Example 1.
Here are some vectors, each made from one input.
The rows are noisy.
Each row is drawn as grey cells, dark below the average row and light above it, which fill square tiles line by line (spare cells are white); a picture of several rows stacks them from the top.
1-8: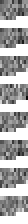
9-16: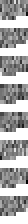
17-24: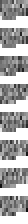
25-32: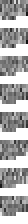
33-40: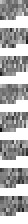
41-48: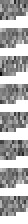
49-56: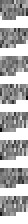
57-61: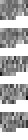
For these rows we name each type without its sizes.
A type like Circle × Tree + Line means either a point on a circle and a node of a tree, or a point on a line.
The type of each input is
Circle.
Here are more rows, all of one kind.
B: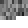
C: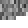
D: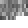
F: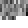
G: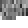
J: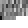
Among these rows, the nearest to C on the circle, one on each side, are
B and J.
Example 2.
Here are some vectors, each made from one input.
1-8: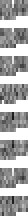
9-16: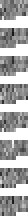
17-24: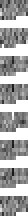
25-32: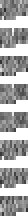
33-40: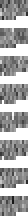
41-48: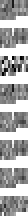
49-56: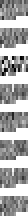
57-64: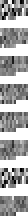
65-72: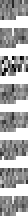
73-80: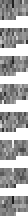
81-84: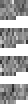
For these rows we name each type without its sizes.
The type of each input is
Circle + Unit.
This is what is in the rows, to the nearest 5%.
About 95% of them hold a point on a circle. The rest hold a fixed value.
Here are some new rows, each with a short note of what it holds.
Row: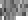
a point on a circle
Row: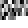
a fixed value
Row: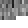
a point on a circle
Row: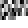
a fixed value
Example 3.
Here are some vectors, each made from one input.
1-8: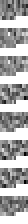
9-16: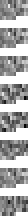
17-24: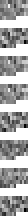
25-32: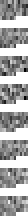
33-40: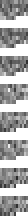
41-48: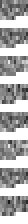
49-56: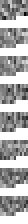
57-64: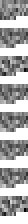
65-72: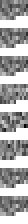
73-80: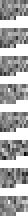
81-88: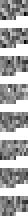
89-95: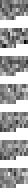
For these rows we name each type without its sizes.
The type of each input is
Circle.
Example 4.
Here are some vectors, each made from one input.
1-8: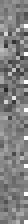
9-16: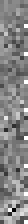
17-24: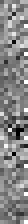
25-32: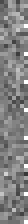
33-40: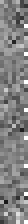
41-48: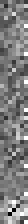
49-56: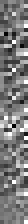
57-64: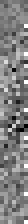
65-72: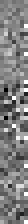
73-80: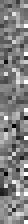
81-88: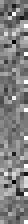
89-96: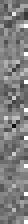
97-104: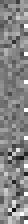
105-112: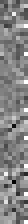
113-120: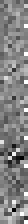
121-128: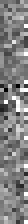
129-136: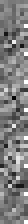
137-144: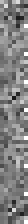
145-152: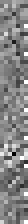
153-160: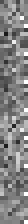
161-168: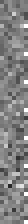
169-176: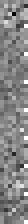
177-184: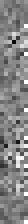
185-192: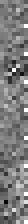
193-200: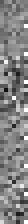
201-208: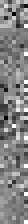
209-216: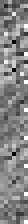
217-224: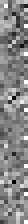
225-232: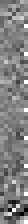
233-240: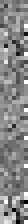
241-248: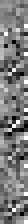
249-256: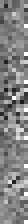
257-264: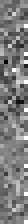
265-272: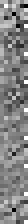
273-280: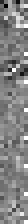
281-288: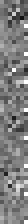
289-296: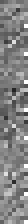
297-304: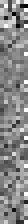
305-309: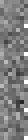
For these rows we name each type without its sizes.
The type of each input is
Label.
